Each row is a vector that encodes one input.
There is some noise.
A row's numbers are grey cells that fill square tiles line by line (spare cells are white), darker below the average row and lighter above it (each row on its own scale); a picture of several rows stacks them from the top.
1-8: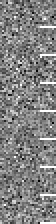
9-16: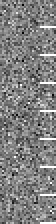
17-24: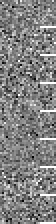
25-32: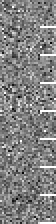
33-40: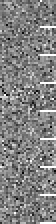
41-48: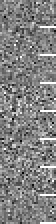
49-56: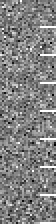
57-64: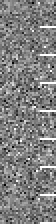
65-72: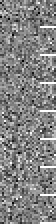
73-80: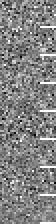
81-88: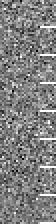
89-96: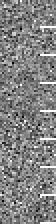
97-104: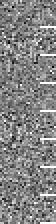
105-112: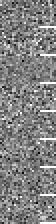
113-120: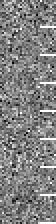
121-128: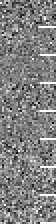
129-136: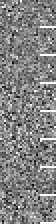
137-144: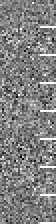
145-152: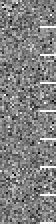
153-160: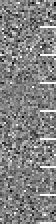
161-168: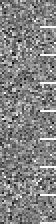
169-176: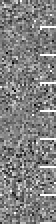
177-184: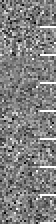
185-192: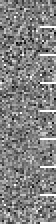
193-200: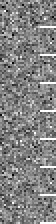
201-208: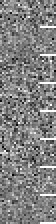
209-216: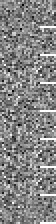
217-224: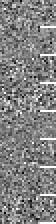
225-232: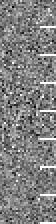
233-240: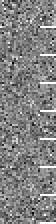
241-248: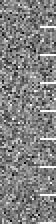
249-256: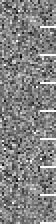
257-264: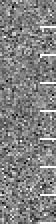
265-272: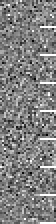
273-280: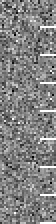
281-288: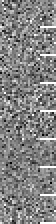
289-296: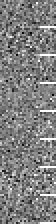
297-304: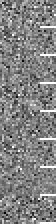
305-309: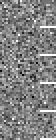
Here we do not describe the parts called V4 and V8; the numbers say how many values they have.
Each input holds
either two labels (each one of 9), or a point on a 6-point line, a true/false value and a value of V4, or a value of V8.
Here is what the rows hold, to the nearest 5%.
About 45% of them hold two labels (each one of 9). About 30% of them hold a point on a 6-point line, a true/false value and a value of V4. The rest hold a value of V8.
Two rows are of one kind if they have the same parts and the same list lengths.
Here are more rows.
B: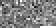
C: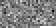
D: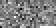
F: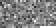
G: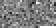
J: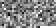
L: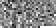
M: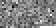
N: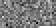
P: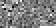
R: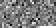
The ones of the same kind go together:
B, C, F, M, P
D, G, N, R
J, L

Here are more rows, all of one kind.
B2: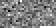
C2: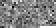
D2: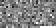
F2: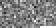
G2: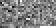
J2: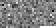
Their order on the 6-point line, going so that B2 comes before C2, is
F2, G2, B2, D2, J2, C2.
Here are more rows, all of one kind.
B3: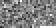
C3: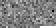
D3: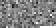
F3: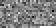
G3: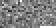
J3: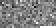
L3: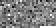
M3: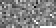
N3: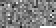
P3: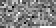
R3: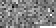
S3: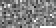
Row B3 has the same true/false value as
G3, P3 and R3.
